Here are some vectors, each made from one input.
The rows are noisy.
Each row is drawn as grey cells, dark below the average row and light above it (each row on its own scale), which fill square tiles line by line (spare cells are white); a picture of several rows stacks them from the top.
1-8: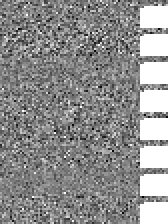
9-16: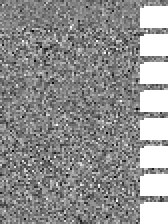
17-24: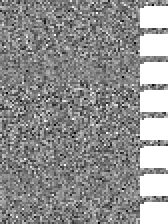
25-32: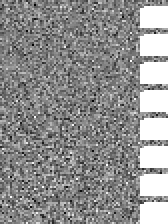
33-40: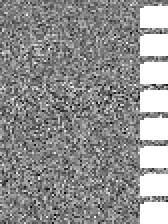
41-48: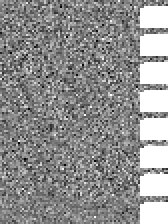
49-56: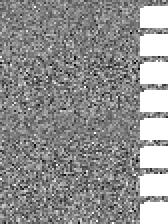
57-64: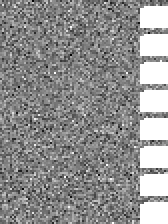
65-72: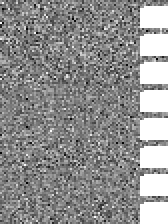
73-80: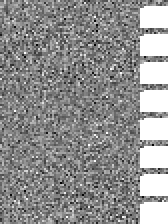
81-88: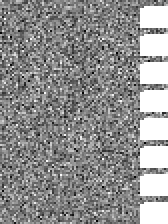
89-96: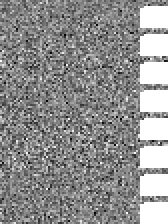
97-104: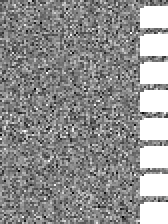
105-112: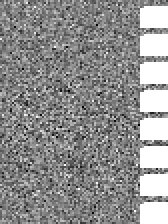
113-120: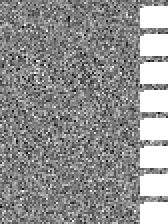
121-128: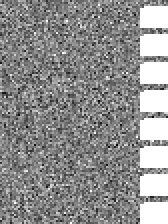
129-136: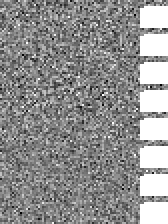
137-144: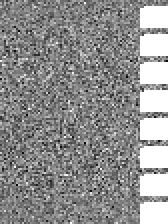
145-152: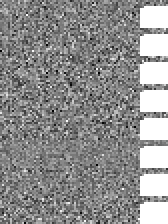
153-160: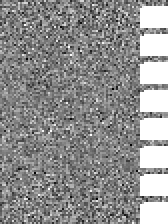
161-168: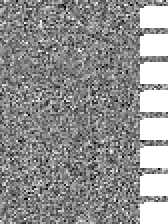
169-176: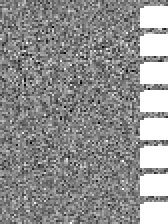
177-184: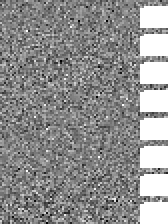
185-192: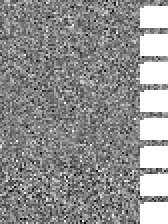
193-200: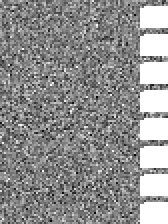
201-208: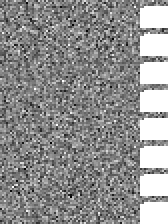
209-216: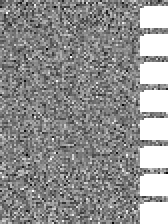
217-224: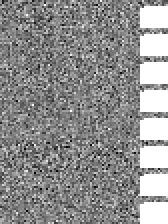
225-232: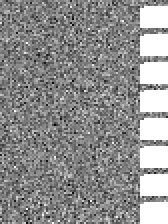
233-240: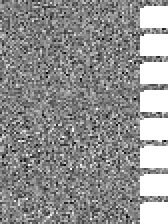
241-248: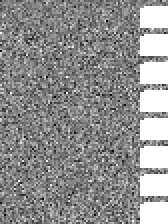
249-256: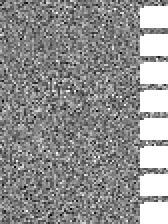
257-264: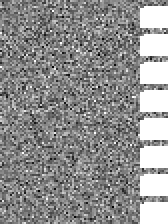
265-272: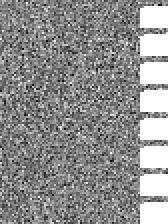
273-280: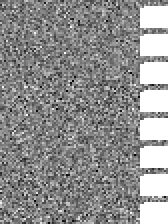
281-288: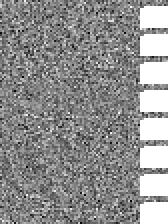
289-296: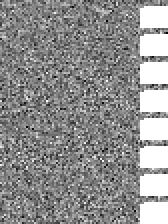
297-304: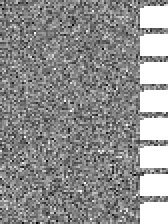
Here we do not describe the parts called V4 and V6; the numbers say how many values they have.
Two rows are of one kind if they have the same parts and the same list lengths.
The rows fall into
3 kinds.
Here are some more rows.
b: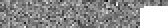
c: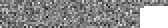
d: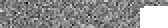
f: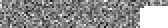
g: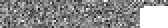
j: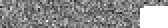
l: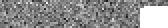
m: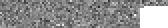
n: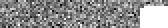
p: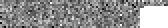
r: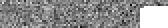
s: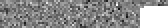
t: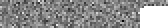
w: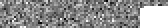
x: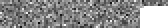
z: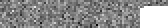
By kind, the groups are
b, l, s, w, z
c, f, g, j, p, r
d, m, n, t, x

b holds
a point on a 5-point line and a point on a 7-point line.
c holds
a point on a 7-point line, a node of a 10-node tree and a value of V6.
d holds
a point on a 7-point line, a value of V4 and a value of V6.
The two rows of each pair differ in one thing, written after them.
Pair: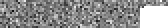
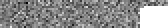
the value of V4
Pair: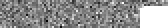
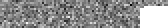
the place on the 7-point line
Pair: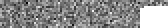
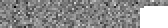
the place on the 7-point line
